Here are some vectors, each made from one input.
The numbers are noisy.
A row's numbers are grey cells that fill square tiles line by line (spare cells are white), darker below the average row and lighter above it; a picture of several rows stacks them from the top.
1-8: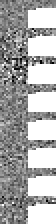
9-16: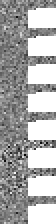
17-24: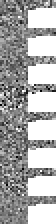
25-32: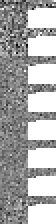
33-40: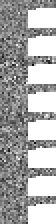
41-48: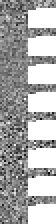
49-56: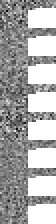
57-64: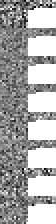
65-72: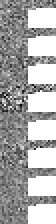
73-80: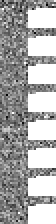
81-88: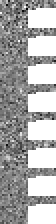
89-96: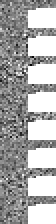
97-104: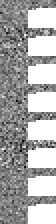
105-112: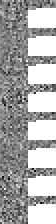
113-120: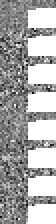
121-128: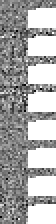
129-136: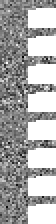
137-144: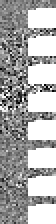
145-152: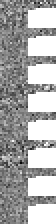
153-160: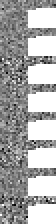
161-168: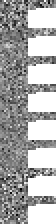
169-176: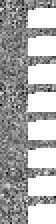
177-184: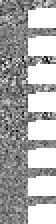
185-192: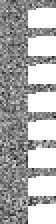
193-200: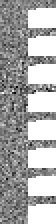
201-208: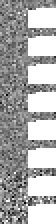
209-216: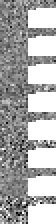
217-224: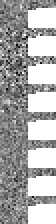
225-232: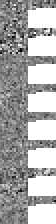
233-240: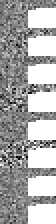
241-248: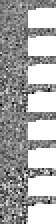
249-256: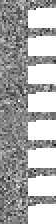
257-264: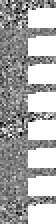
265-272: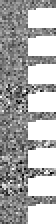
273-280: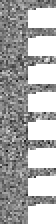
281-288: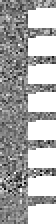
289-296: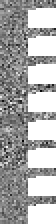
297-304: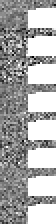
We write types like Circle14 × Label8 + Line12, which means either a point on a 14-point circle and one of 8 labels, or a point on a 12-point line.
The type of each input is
Circle9 + Label10 × List2(Line5) + Line3 × Line7.
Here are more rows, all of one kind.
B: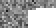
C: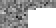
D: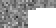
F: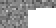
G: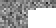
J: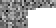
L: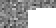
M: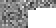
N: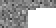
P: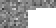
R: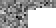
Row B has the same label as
C, D, J and R.
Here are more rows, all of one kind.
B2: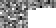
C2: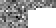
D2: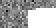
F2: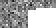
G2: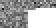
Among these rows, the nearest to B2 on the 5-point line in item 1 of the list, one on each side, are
D2 and F2.
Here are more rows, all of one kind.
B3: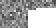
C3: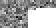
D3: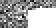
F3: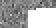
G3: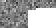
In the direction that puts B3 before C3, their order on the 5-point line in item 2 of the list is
B3, G3, C3, F3, D3.
